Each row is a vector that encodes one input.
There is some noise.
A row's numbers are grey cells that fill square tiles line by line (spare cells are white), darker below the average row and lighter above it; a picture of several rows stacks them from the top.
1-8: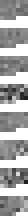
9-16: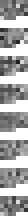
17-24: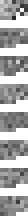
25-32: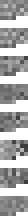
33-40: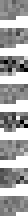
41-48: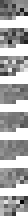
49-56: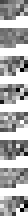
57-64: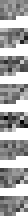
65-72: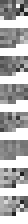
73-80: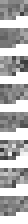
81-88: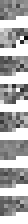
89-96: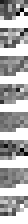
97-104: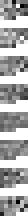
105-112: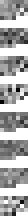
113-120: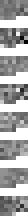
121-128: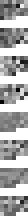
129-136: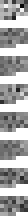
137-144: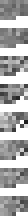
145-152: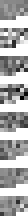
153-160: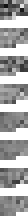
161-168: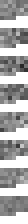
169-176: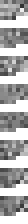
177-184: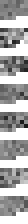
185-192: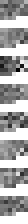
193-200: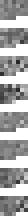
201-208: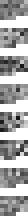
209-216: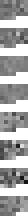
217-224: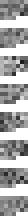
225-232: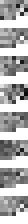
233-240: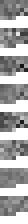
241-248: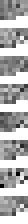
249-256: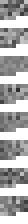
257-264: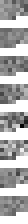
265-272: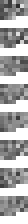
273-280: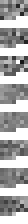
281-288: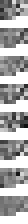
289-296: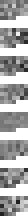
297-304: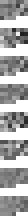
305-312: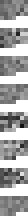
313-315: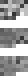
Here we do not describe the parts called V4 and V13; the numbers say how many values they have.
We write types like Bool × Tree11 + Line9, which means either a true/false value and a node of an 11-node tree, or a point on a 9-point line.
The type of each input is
Bool × (Line8 + Line11) × V4 × V13.
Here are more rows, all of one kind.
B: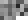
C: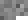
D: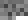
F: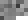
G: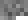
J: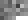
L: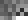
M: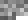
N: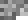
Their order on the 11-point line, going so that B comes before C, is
D, N, F, G, B, J, C, M, L.
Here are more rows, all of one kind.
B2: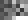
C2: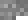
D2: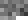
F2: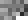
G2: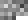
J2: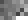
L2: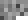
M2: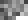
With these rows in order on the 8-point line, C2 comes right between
B2 and D2.
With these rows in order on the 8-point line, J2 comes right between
G2 and L2.
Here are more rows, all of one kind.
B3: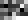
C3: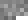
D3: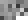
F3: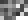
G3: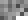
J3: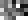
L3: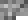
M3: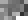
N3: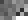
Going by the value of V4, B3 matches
D3, M3 and N3.
